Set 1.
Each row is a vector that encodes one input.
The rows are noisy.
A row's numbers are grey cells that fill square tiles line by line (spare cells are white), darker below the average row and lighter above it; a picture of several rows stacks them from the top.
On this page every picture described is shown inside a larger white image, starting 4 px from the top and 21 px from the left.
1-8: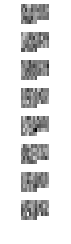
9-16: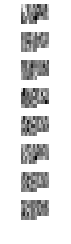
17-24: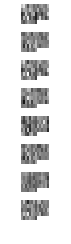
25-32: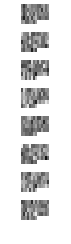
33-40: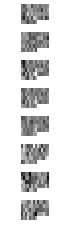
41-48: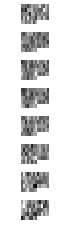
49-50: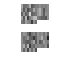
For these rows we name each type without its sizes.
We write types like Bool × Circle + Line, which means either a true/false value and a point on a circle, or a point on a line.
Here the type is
Line.
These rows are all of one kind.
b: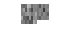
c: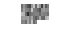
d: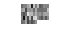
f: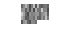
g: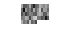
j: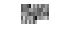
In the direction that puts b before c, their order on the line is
g, d, b, f, c, j.
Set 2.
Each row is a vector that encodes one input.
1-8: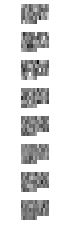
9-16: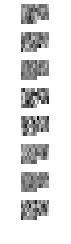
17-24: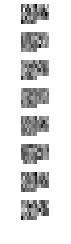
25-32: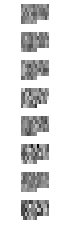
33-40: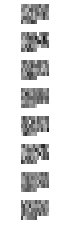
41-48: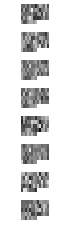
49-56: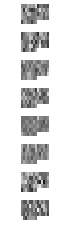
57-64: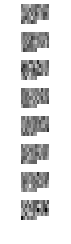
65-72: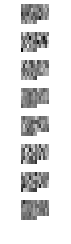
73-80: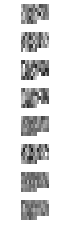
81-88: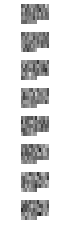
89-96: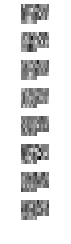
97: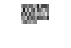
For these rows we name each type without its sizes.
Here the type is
Line.
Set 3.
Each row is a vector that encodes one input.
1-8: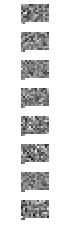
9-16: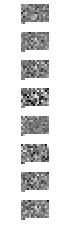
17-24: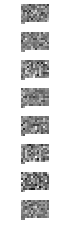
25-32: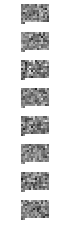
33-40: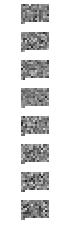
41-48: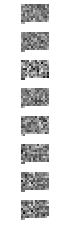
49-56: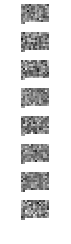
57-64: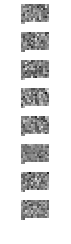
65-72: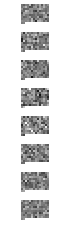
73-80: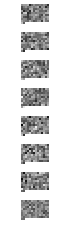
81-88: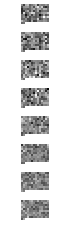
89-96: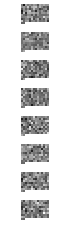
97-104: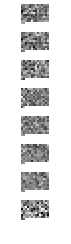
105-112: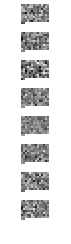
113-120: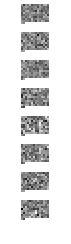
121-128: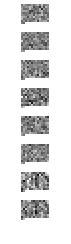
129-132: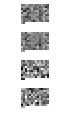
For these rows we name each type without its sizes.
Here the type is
Tree.
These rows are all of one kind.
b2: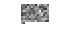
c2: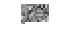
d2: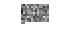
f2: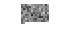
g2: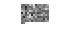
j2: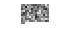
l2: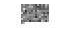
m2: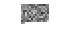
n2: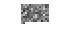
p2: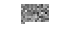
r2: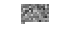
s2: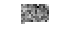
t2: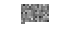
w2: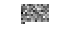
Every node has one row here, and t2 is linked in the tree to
d2 and p2.
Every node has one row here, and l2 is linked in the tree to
b2, c2, p2, r2 and s2.
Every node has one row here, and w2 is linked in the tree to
d2.
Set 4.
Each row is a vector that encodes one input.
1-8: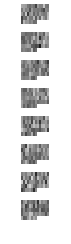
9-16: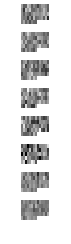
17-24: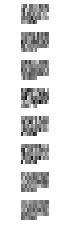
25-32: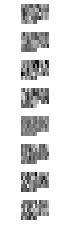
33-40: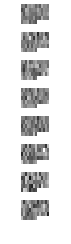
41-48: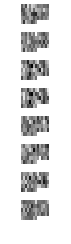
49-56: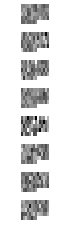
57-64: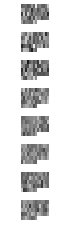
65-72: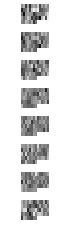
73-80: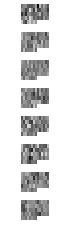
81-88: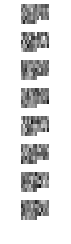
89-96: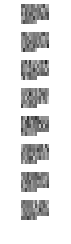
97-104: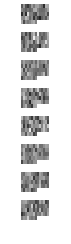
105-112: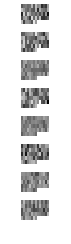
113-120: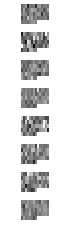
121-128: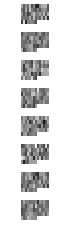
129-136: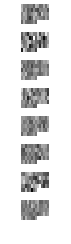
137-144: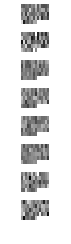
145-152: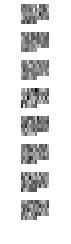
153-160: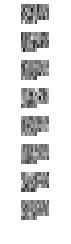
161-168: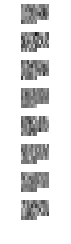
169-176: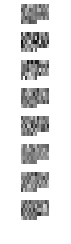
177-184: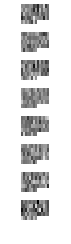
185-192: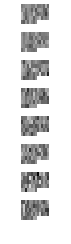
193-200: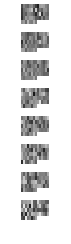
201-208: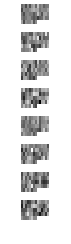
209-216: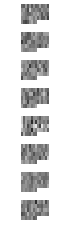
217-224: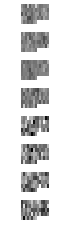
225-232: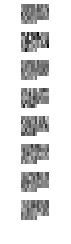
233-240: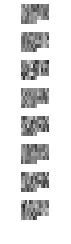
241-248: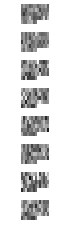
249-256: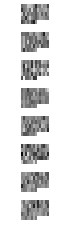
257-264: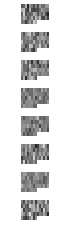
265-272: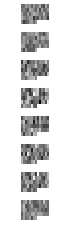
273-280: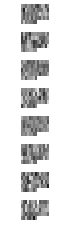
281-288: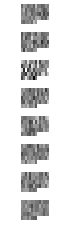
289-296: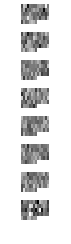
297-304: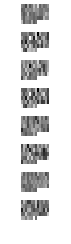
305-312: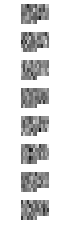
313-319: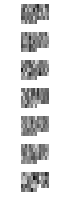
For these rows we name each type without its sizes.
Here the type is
Line.
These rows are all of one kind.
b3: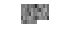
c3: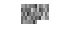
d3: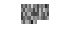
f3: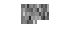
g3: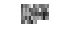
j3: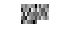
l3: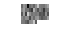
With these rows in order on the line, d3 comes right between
g3 and j3.
